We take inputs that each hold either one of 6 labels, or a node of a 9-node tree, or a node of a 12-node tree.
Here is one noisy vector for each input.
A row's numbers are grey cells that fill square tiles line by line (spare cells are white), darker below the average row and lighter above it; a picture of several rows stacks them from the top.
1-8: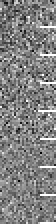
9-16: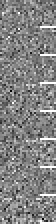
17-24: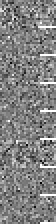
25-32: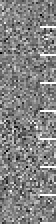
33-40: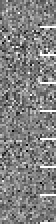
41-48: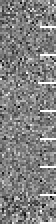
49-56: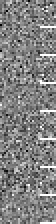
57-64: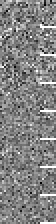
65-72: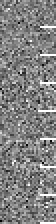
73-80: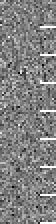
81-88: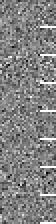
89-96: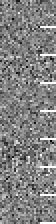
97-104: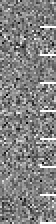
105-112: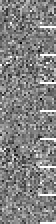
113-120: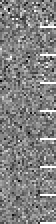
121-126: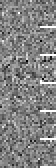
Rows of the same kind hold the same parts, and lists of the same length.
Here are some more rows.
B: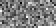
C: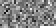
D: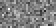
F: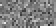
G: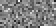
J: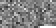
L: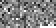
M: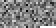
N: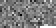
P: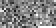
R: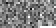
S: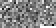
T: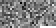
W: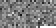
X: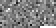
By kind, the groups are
B, L, P, R, T
C, M, S
D, F, G, J, N, W, X

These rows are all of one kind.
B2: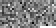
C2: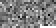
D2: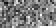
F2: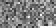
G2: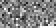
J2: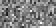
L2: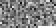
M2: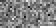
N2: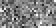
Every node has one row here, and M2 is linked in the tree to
C2, F2 and J2.
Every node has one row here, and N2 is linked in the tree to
J2.
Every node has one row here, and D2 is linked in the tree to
F2.
